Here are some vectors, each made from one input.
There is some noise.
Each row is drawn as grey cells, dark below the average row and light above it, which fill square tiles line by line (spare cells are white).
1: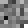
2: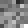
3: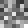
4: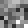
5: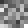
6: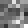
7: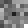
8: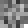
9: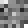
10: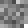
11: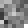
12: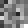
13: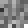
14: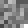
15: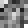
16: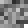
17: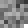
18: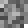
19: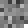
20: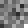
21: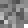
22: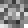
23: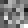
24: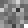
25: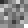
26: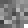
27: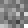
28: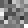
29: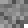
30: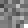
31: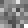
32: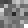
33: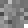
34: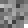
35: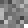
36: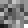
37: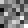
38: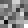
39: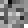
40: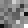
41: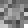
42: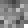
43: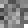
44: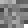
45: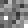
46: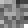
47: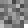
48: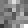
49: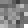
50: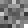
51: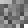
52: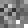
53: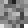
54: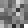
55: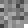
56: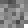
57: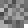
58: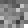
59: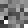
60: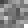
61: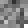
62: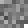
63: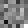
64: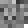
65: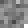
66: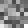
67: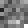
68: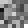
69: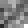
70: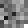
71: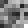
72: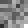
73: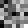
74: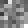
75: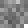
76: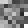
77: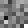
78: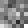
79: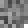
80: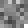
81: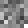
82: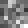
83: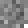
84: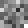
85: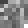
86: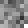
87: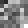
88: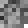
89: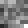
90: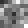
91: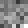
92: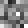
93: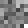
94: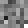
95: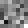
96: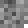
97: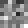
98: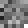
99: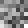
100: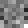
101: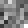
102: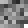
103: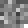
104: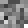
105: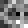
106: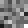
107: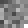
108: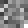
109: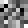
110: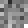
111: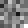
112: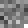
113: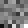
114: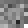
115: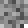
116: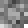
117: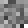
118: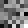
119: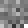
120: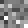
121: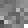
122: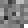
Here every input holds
a node of an 11-node tree and a true/false value, together with either a fixed value, or a node of a 10-node tree.
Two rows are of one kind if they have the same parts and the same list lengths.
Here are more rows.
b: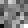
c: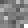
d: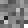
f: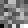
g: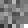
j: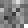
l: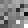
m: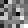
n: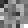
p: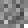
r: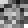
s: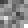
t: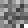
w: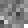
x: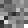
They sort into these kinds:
b, f, g, l, r
c, d, j, m, n, p, s, t, w, x

